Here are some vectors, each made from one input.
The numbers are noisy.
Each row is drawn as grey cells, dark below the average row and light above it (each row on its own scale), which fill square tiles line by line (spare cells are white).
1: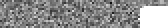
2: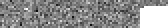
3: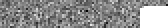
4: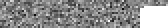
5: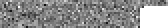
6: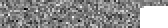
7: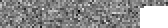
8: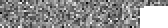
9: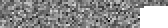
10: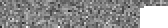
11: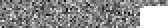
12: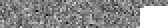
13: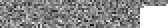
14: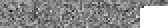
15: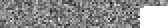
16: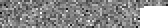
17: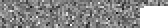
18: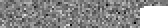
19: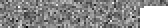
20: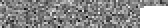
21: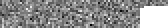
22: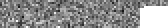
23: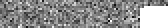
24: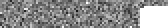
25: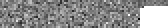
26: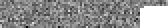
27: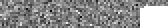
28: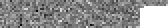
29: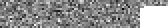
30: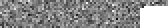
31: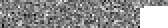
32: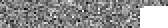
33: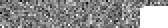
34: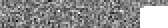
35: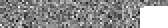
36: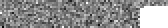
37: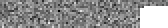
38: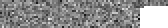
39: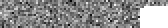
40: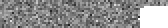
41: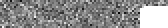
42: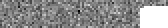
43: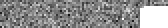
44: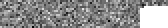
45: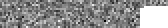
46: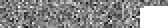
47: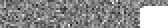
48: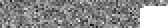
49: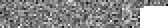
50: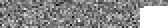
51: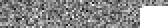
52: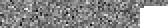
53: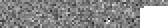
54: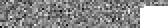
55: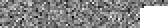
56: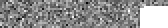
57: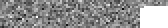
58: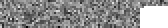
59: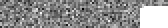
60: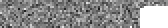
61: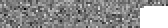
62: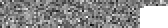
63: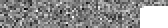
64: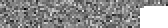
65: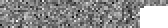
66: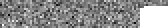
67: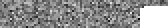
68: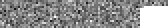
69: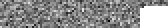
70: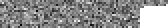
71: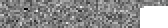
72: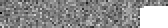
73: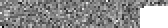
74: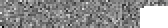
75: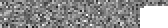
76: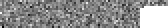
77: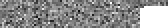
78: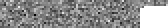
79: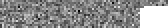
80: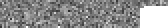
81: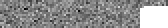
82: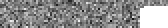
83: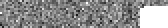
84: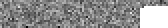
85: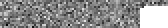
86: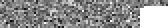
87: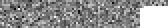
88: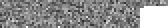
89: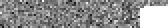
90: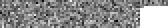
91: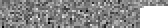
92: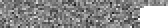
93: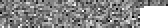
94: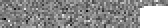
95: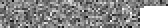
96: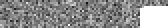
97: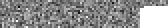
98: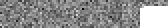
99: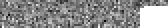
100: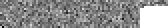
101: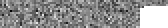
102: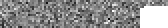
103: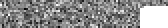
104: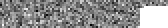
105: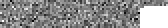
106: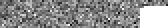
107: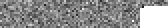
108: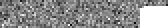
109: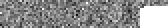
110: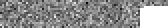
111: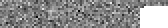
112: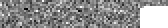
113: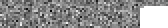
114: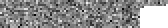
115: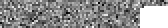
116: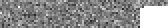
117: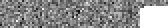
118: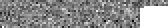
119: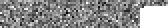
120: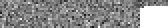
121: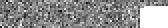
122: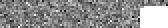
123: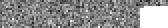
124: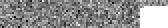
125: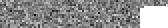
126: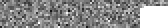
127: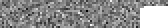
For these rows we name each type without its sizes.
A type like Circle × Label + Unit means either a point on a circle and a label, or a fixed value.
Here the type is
(Label + Line) × Tree.
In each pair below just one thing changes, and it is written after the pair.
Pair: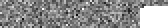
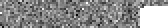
the node of the tree
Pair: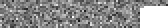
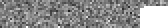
the node of the tree
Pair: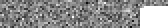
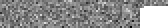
the node of the tree
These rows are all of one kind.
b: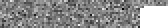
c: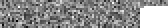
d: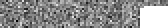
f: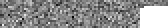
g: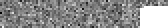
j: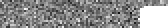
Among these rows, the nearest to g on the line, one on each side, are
c and j.
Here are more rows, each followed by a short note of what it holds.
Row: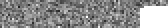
a label and a node of a tree
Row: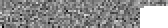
a point on a line and a node of a tree
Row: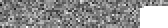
a point on a line and a node of a tree
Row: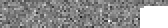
a label and a node of a tree
